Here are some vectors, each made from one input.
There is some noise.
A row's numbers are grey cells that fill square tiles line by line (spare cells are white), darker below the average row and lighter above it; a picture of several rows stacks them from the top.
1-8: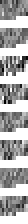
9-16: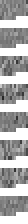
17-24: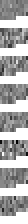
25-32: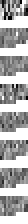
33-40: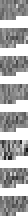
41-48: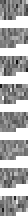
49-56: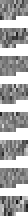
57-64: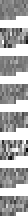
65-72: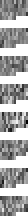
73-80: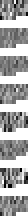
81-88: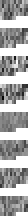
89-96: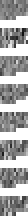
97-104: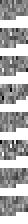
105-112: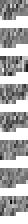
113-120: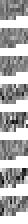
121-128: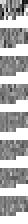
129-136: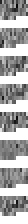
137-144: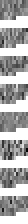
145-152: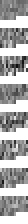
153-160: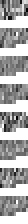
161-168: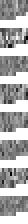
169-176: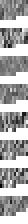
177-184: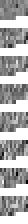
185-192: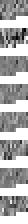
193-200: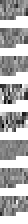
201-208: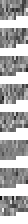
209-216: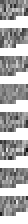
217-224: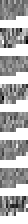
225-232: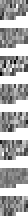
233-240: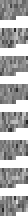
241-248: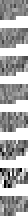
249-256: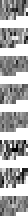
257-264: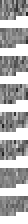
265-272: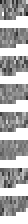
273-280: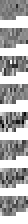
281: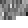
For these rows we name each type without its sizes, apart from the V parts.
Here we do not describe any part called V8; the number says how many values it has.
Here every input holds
a point on a line, together with either a point on each of two lines, or a list of values of V8.
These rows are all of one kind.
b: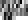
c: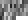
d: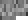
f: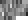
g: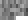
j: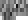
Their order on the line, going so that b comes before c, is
f, d, b, g, j, c.
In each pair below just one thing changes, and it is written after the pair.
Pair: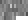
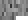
the place on the line
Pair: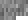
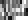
the place on the line
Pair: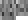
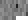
the value of V8 in item 2 of the list
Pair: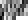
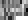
the value of V8 in item 1 of the list
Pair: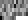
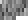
the value of V8 in item 2 of the list
